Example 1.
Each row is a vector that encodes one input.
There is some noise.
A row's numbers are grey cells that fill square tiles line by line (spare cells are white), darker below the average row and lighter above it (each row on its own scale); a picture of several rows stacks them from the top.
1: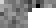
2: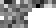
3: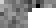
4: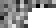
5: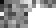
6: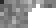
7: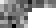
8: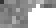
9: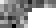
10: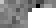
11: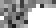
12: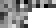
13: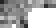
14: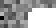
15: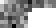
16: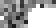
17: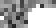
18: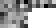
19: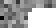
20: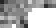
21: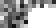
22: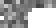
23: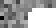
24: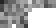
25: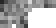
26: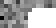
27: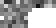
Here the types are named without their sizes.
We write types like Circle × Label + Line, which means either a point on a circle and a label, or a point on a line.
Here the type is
Bool × Bool × Bool.
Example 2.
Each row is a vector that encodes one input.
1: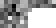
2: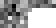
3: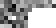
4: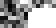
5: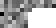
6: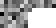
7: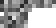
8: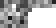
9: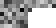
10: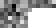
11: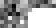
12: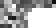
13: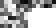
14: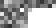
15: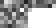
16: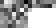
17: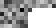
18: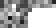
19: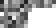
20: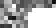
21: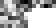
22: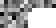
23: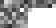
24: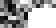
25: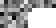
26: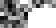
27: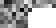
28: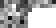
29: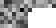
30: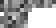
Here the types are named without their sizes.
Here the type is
Bool × Bool × Bool.
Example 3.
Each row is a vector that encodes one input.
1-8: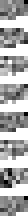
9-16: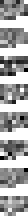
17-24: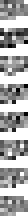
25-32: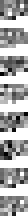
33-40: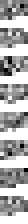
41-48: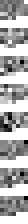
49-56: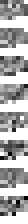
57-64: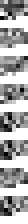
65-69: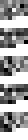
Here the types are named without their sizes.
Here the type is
Bool × Bool × Bool × Bool + Unit.
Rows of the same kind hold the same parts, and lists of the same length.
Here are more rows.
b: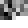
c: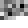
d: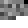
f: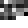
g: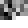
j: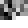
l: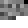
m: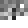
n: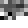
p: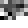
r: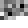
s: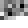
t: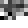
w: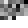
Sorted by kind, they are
b, g, j
c, d, f, l, m, n, p, r, s, t, w

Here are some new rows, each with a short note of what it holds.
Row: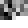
a fixed value
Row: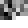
a fixed value
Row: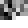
a fixed value
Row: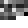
four true/false values
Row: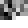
a fixed value
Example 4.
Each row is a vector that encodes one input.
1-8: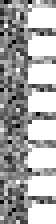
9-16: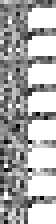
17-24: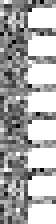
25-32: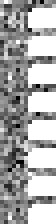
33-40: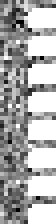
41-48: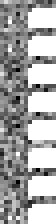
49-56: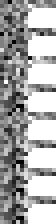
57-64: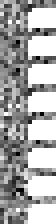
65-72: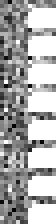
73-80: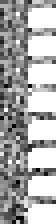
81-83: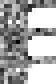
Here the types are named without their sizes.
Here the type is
Line.
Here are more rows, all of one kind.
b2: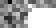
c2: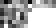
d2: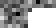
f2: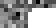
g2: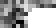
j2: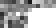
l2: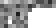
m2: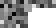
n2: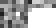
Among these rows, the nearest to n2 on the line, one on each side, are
c2 and j2.
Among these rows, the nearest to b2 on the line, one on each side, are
c2 and g2.
